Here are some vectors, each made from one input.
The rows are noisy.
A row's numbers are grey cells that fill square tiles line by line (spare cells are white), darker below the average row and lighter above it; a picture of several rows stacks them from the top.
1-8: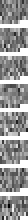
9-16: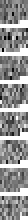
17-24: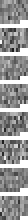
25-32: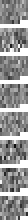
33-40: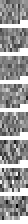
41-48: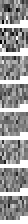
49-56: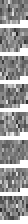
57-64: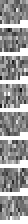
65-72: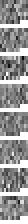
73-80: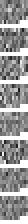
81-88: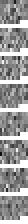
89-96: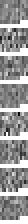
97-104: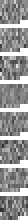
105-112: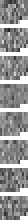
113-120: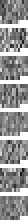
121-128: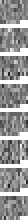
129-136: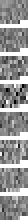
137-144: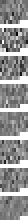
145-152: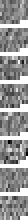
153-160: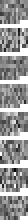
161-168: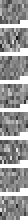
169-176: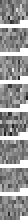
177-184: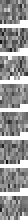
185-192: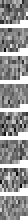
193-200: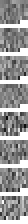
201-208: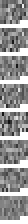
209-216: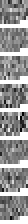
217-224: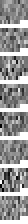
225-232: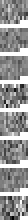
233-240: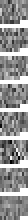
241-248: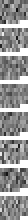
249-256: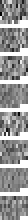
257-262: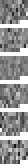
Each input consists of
either a point on a 13-point circle, or a point on a 14-point circle, or a fixed value, or three true/false values.
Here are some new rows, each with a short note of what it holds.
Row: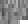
a fixed value
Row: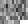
three true/false values
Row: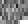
a point on a 13-point circle
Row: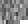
a fixed value
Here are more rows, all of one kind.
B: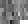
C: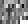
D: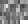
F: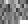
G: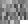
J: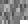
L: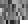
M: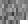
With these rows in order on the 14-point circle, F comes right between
C and L.
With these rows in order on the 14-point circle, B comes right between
D and L.
